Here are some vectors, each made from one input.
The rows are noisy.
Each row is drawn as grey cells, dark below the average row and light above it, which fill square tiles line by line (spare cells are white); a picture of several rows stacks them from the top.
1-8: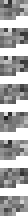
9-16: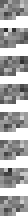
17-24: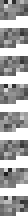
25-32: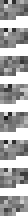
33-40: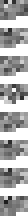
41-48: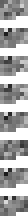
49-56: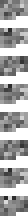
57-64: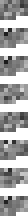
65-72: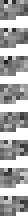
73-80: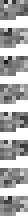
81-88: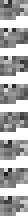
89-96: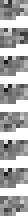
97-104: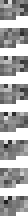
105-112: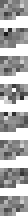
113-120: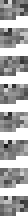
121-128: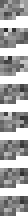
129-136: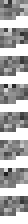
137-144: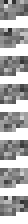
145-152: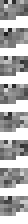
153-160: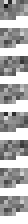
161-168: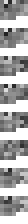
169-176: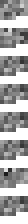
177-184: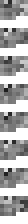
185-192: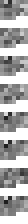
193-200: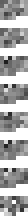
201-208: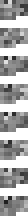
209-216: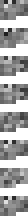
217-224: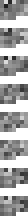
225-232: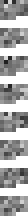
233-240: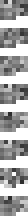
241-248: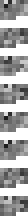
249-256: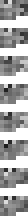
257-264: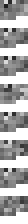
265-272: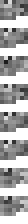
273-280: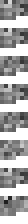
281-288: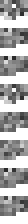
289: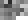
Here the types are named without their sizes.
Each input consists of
either a point on a circle, or a fixed value.
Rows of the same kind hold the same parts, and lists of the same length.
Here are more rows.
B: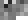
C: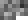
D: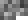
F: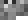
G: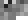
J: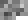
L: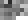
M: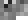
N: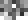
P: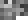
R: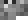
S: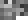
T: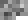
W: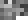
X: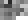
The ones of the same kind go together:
B, C, D, F, G, J, L, M, P, R, S, T, W, X
N

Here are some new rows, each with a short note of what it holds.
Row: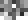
a fixed value
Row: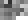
a point on a circle
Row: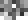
a fixed value
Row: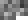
a point on a circle
